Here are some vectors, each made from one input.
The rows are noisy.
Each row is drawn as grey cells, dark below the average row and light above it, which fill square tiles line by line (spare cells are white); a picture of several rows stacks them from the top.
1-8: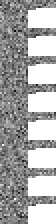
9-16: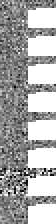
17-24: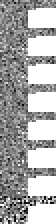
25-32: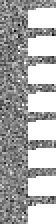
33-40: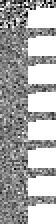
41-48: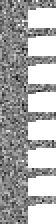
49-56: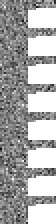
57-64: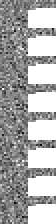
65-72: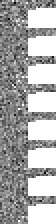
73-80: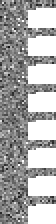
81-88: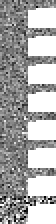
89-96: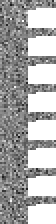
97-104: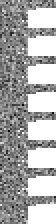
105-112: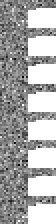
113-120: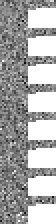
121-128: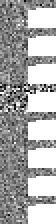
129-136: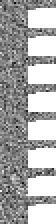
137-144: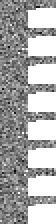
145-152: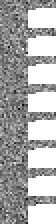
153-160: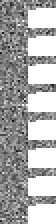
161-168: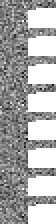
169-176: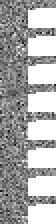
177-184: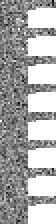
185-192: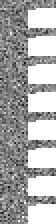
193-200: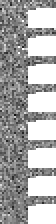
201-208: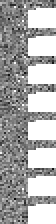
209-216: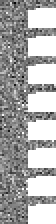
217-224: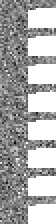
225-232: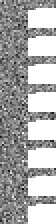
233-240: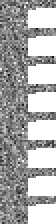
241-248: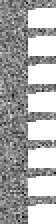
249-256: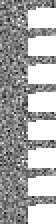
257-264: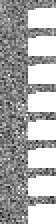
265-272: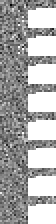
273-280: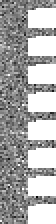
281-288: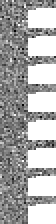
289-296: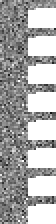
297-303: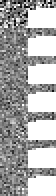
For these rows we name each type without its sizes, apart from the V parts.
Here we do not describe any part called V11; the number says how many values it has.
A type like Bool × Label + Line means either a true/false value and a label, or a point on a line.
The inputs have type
List(Bool × V11).
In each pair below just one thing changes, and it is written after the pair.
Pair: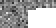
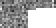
the value of V11 in item 2 of the list
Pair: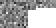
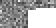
the value of V11 in item 1 of the list
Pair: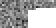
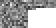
the true/false value in item 1 of the list
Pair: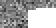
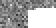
the true/false value in item 2 of the list
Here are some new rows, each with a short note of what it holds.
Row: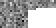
a list of two items
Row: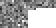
a list of one item
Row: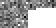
a list of one item
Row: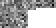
a list of one item
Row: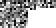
the empty list
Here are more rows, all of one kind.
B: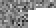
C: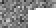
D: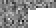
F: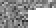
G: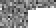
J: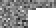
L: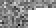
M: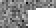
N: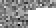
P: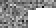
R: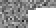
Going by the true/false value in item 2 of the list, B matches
C, G, M and R.
